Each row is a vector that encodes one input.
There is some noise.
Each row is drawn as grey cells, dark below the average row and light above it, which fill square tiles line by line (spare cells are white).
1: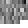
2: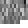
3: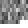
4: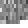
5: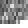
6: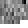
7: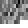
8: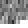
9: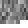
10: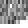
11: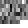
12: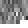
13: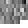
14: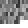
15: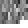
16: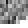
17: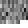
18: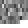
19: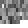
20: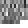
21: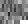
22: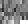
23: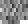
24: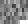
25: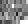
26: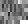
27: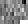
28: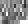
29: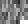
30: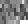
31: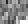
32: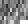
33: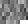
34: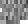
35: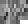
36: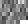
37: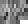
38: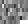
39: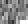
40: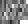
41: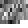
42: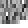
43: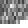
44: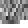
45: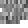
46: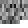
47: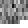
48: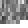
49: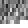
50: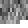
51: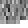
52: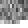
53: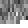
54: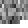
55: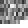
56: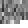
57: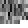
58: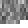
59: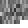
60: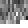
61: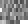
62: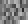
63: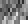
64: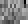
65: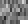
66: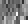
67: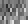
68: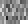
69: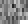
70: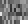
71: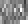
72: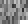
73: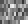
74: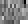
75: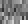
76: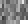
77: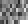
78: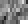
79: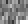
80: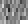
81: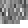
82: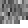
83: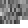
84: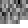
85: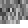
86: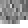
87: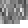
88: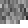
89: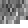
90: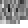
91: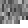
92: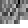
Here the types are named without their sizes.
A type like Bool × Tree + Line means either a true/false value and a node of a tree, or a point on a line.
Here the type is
Bool × Bool × Bool + Tree.
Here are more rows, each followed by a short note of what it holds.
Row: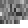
three true/false values
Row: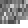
a node of a tree
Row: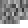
a node of a tree
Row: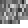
a node of a tree
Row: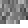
three true/false values
